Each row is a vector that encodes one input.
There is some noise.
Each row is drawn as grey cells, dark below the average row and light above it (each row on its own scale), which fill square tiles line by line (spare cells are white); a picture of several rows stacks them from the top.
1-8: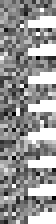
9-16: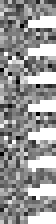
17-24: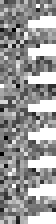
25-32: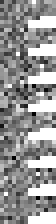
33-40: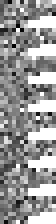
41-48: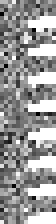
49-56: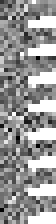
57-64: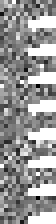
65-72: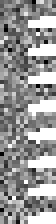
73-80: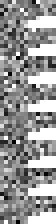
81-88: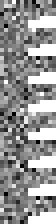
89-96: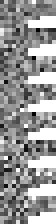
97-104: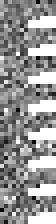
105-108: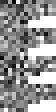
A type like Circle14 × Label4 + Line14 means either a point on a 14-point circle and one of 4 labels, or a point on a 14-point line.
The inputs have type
Label4.
